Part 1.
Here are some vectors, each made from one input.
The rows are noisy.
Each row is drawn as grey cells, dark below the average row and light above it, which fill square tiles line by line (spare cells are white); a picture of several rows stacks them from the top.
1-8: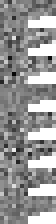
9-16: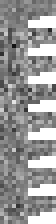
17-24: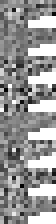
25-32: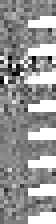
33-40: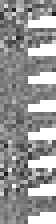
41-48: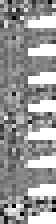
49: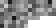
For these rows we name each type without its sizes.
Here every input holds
a point on a line.
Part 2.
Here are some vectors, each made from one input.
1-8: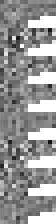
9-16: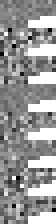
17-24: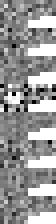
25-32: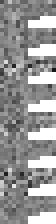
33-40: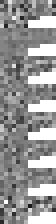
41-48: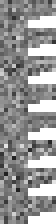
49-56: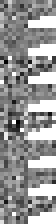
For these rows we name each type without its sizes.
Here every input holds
a point on a line.
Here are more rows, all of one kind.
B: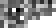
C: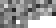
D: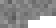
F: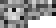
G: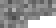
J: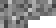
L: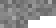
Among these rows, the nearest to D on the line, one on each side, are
C and G.
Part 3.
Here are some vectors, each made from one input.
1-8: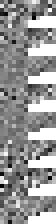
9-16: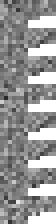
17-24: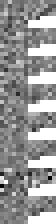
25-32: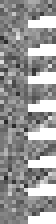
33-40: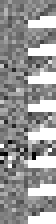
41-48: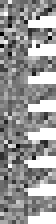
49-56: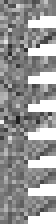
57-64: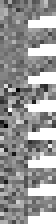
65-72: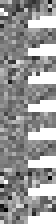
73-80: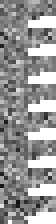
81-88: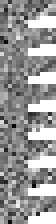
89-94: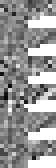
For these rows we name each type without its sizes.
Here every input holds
three true/false values.
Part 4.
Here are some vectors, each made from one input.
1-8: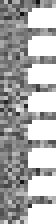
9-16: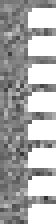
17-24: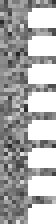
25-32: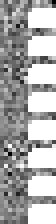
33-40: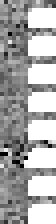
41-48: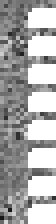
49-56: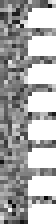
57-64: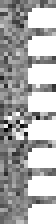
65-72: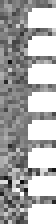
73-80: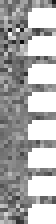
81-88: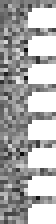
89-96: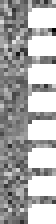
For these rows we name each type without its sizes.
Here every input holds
either a fixed value, or a node of a tree.
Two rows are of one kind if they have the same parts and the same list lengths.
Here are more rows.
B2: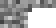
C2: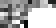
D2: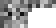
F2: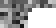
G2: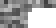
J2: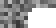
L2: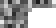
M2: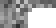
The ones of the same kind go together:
B2, C2, D2, F2, G2, J2, L2
M2

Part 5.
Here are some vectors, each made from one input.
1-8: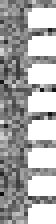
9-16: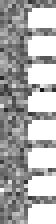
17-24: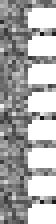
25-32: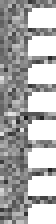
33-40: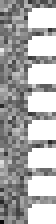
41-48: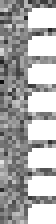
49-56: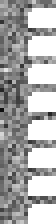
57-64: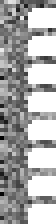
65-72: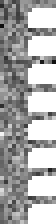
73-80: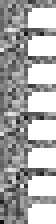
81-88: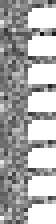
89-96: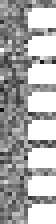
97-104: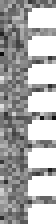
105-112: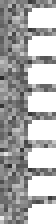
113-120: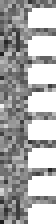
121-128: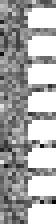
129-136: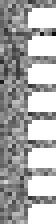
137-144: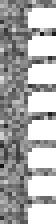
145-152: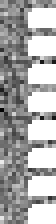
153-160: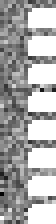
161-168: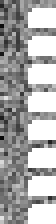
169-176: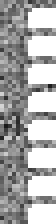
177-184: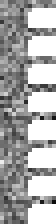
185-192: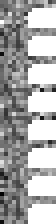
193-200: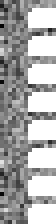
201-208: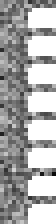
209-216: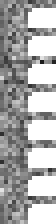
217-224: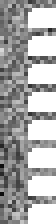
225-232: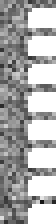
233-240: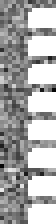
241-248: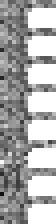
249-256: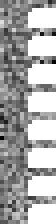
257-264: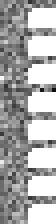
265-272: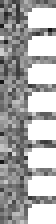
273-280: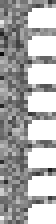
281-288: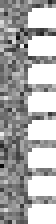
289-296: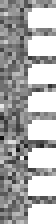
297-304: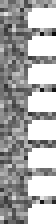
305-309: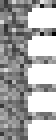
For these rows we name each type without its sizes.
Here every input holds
a label.
